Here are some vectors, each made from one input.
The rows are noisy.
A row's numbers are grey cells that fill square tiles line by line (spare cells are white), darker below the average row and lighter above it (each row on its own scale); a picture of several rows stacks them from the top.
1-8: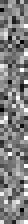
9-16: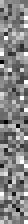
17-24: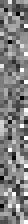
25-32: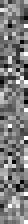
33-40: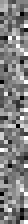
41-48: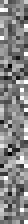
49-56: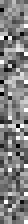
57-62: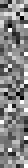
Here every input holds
a point on a 9-point line and a true/false value.
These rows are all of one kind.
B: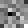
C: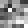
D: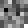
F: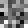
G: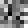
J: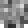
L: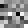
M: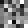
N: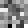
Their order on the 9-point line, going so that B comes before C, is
D, L, N, J, F, G, M, B, C.
